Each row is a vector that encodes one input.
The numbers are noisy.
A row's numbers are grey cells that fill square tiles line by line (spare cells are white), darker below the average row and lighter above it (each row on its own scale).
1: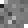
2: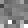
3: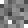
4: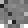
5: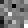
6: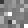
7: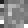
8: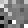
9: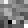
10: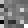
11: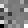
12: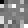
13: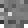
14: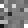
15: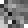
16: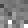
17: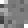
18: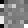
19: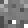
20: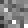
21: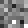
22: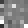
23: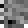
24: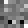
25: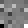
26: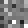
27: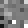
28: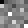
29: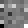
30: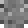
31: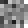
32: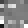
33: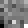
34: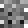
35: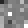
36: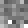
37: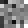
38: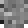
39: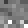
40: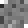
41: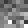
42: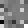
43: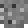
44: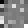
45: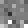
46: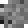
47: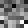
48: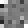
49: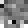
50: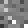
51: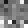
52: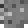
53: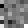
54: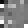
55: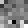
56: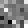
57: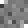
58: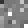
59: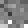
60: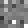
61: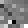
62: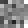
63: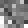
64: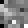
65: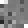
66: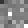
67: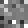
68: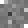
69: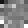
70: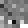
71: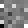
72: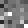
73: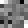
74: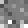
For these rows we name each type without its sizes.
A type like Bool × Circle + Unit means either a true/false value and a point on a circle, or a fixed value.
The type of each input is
Bool × Bool × Bool + Unit.
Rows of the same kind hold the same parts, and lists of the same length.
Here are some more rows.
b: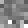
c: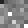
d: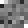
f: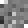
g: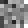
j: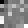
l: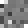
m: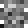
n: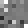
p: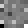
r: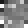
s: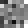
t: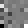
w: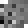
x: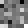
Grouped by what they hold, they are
b, c, d, f, j, l, m, n, p, r, t, w, x
g, s

